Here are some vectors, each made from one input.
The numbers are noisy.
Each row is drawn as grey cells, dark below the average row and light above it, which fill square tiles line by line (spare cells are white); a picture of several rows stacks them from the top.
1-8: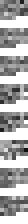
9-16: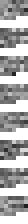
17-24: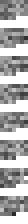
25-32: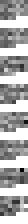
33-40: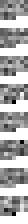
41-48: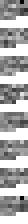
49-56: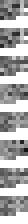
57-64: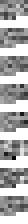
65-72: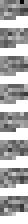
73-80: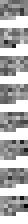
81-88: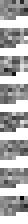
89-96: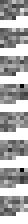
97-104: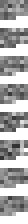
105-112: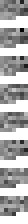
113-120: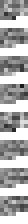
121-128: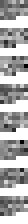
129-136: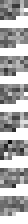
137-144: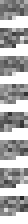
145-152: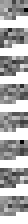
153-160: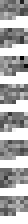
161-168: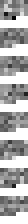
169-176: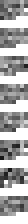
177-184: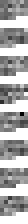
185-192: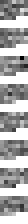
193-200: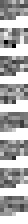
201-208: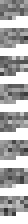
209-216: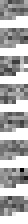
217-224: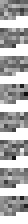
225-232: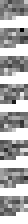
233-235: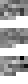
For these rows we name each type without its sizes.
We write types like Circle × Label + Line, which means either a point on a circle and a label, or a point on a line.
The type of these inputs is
Line × Line × Line × Line × Line + Tree.
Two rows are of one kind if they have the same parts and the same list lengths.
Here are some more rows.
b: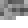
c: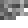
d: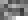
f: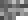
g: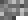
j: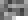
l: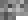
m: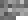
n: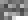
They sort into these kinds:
b, d, j, n
c, f, g, l, m

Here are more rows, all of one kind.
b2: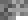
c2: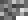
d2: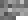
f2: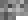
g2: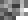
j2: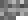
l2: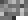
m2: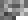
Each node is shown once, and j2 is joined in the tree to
d2 and l2.
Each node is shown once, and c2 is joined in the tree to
l2.
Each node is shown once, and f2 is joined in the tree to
b2 and d2.
